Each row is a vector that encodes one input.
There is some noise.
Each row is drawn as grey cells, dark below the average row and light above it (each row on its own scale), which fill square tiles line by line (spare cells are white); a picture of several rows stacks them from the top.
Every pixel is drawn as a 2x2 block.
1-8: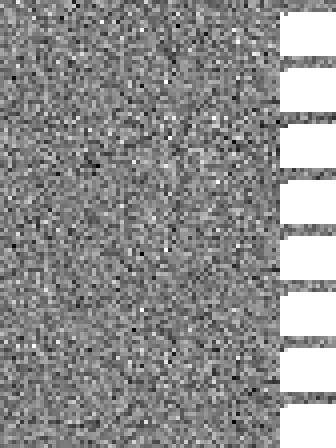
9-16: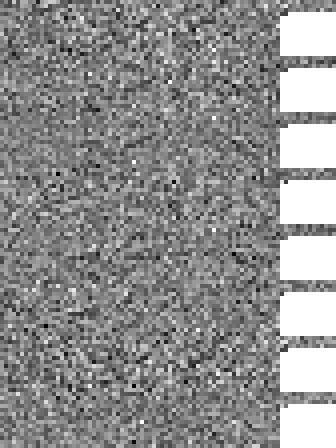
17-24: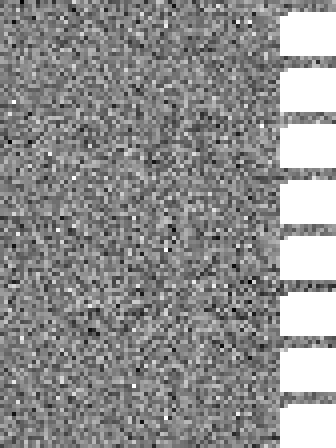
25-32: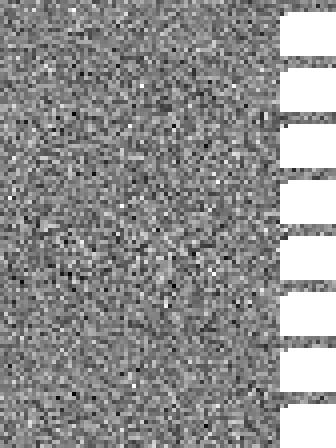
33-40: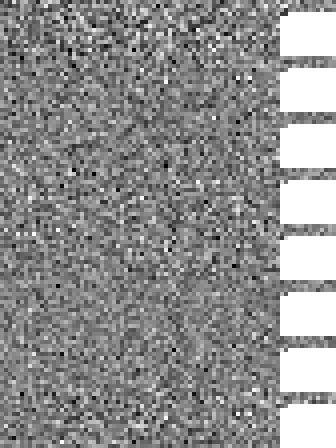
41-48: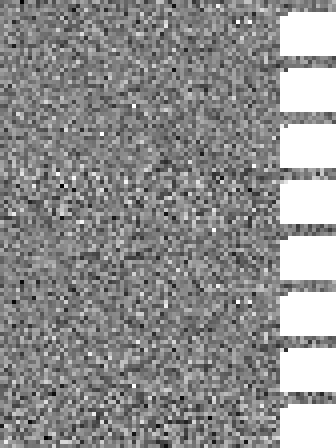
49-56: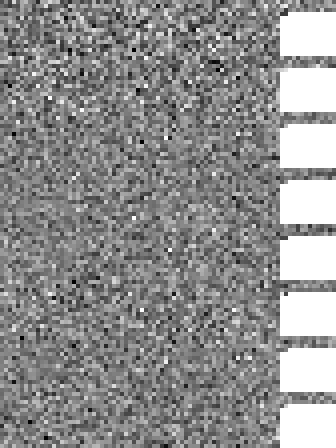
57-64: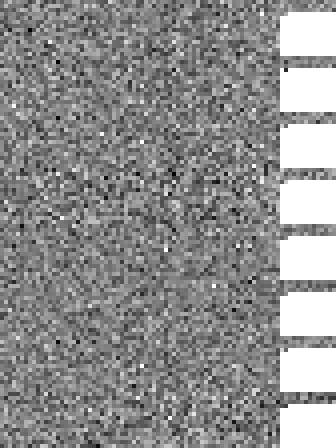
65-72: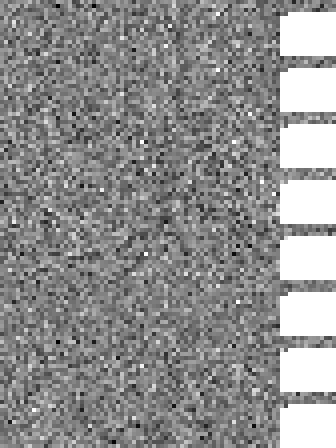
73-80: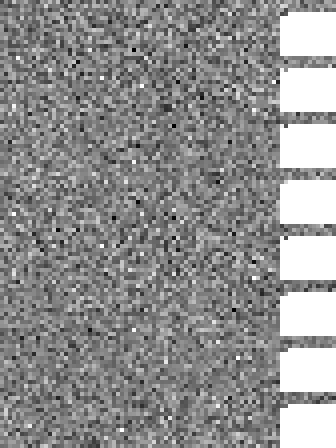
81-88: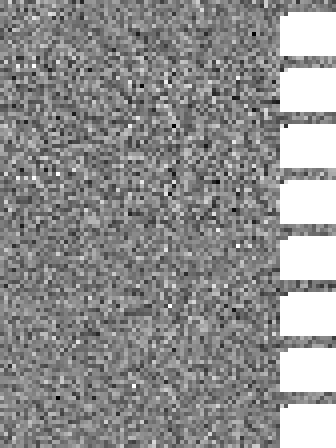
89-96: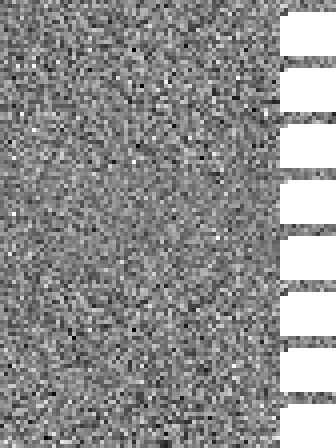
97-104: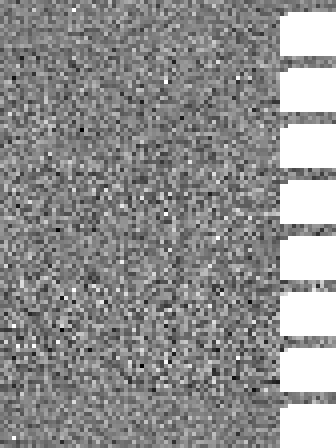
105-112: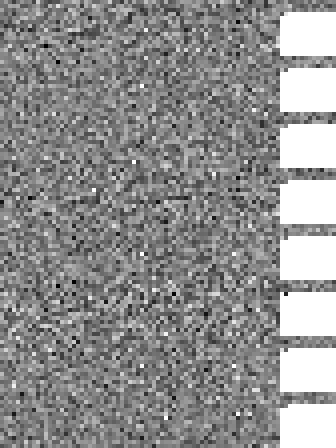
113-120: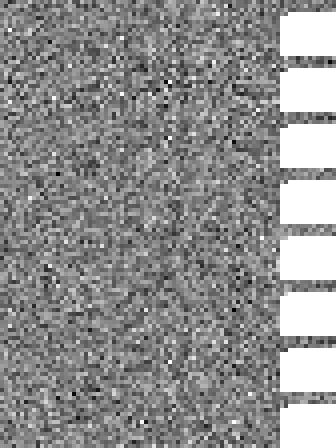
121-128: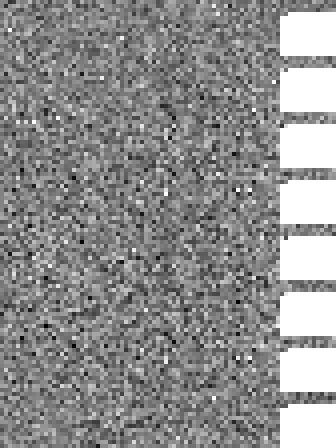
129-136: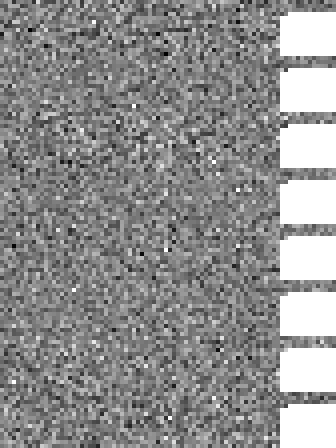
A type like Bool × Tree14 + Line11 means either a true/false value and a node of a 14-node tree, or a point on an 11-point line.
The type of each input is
List3(Line6).
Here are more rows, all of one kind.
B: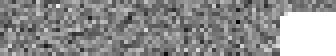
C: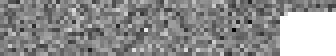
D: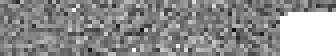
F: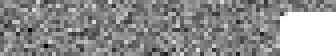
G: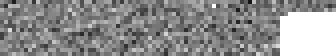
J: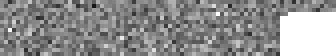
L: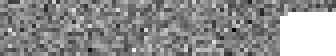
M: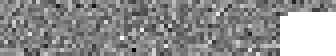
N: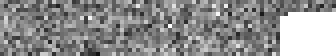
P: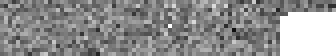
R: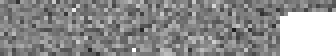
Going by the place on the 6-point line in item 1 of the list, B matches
C, D, L and R.
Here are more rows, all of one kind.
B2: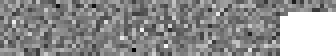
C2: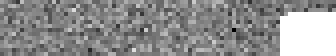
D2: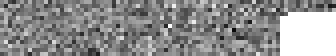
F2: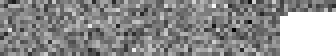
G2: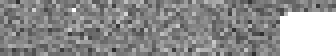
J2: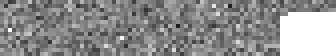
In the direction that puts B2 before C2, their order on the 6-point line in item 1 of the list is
B2, J2, D2, F2, C2, G2.
